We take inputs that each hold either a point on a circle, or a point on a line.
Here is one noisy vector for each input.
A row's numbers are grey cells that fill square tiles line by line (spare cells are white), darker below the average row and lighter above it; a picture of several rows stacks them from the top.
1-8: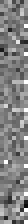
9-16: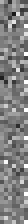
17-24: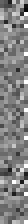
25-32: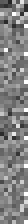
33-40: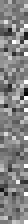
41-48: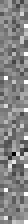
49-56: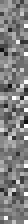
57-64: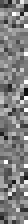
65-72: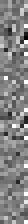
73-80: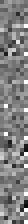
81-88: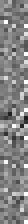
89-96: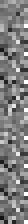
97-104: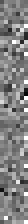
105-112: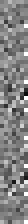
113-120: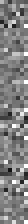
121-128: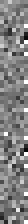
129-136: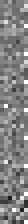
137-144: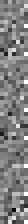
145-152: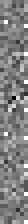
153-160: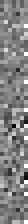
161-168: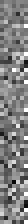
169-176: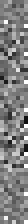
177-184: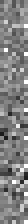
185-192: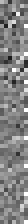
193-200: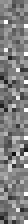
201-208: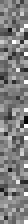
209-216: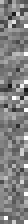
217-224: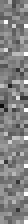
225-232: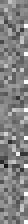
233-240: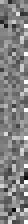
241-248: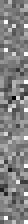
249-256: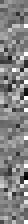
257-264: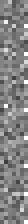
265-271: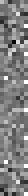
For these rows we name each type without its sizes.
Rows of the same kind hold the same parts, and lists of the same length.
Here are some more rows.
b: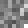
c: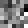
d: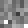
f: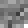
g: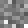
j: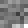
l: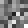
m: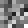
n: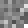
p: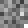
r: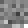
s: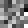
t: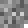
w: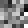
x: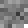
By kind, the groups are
b, d, f, g, j, n, p, r, t, x
c, l, m, s, w

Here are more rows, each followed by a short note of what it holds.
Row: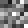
a point on a line
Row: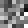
a point on a line
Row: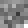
a point on a circle
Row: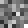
a point on a line
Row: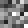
a point on a line
